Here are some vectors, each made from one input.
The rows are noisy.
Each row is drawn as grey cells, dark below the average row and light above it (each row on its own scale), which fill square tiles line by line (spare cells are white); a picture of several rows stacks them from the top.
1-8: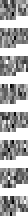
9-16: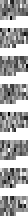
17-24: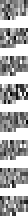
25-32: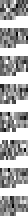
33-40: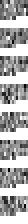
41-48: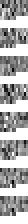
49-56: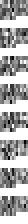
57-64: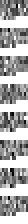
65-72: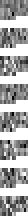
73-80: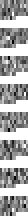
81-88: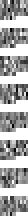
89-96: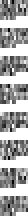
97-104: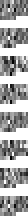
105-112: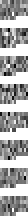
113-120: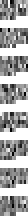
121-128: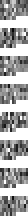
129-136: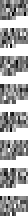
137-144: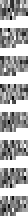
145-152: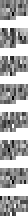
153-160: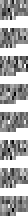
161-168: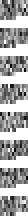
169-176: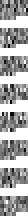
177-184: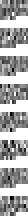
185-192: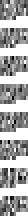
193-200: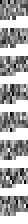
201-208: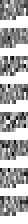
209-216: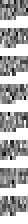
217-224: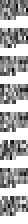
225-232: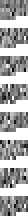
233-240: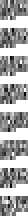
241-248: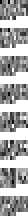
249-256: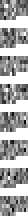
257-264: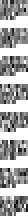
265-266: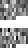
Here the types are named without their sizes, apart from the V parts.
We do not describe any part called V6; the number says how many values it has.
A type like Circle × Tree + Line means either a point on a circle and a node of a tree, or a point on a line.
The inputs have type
Bool × V6 × V6 × V6 + Circle × (Tree + Unit) + Unit.
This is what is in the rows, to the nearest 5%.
About 55% of them hold a point on a circle, together with either a fixed value, or a node of a tree. A few of them hold a fixed value. The rest hold a true/false value and three values of V6.
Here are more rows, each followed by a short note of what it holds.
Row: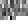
a true/false value and three values of V6
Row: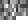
a point on a circle
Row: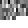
a point on a circle
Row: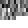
a point on a circle and a node of a tree
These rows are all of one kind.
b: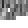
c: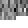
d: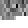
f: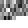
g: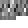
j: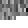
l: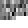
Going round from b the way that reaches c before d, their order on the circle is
b, g, c, j, d, l, f.
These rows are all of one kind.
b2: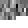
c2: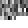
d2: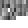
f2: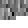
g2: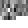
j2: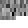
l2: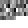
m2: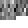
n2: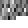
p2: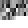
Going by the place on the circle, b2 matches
m2 and n2.
